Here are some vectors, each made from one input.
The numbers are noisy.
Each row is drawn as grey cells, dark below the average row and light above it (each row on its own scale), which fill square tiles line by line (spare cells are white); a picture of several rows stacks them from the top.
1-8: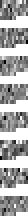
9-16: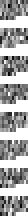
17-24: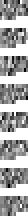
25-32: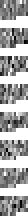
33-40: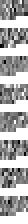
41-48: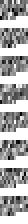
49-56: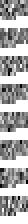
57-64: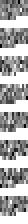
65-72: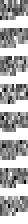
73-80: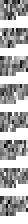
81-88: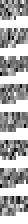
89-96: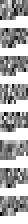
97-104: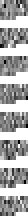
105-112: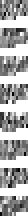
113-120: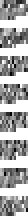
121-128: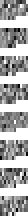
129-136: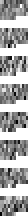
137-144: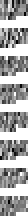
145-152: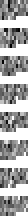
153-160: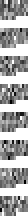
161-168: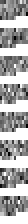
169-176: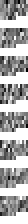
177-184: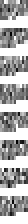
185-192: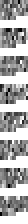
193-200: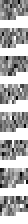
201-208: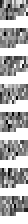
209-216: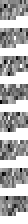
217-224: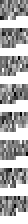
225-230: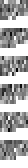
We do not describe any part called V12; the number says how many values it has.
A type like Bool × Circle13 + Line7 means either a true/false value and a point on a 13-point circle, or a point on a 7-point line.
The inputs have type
(Bool × Bool × Bool + Label5) × V12.
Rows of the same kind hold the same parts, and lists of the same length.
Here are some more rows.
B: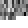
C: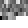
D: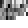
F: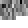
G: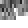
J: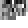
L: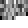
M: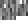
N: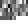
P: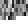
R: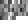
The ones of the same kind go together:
B, F, G, J, P
C, D, L, M, N, R

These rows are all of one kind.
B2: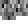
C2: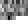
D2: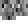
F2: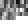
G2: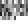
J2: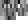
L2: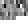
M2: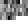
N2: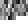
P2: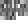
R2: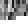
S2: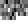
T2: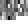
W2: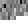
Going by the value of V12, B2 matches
D2, J2, P2 and T2.
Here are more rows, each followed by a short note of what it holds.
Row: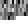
three true/false values and a value of V12
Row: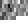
one of 5 labels and a value of V12
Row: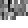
one of 5 labels and a value of V12
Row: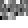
one of 5 labels and a value of V12
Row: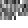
three true/false values and a value of V12
